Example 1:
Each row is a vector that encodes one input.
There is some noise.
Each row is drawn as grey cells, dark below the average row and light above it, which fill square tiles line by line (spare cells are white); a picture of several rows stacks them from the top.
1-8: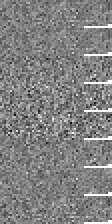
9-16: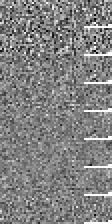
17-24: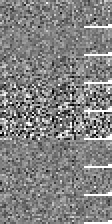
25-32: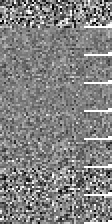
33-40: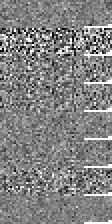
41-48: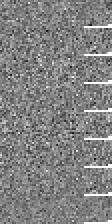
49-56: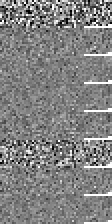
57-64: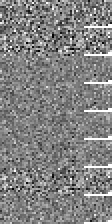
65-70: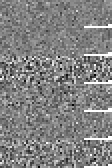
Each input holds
one of 4 labels and a true/false value.
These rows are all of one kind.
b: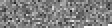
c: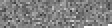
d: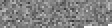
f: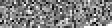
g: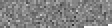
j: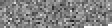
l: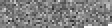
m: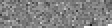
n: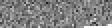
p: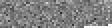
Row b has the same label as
c, f and n.
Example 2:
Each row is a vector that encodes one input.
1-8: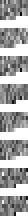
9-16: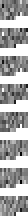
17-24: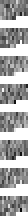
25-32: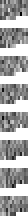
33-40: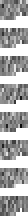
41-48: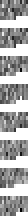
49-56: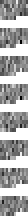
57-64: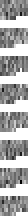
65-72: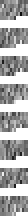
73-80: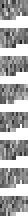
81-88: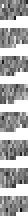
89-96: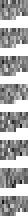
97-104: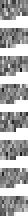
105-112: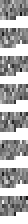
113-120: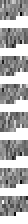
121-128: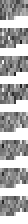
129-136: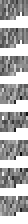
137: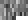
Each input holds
a point on a 17-point circle and a true/false value.
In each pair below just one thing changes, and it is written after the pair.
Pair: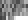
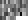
the true/false value
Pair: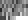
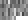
the place on the 17-point circle
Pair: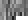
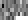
the true/false value
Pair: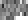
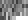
the place on the 17-point circle
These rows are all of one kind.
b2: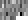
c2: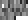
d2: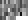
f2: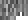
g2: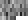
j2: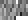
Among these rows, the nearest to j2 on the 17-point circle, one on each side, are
f2 and g2.
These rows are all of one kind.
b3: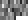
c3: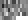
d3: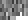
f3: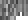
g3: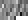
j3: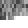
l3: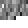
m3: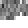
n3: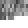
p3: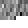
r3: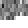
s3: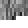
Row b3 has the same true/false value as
g3, l3, p3 and s3.
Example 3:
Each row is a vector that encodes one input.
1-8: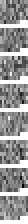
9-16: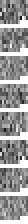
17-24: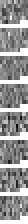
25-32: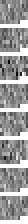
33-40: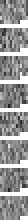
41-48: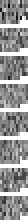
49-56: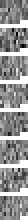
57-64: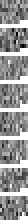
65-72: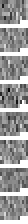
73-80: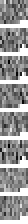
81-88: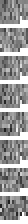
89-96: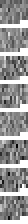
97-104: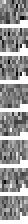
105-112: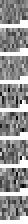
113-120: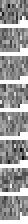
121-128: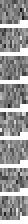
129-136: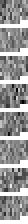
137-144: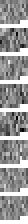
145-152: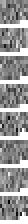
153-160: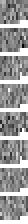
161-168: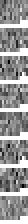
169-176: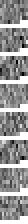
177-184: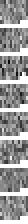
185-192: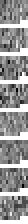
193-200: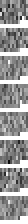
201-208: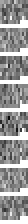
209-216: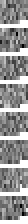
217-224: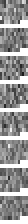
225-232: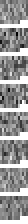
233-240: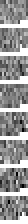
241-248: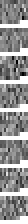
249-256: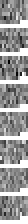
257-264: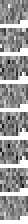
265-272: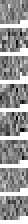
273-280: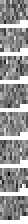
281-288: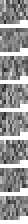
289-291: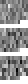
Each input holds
a point on a 17-point line and a node of a 9-node tree.
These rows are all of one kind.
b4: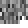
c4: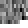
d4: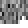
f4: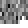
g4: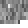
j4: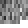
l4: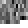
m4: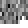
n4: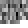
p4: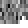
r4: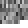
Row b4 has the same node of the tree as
d4, f4, m4 and p4.
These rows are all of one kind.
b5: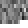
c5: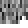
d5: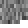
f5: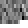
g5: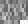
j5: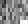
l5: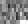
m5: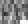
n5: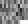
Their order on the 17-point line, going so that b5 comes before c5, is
d5, f5, g5, b5, n5, l5, m5, c5, j5.
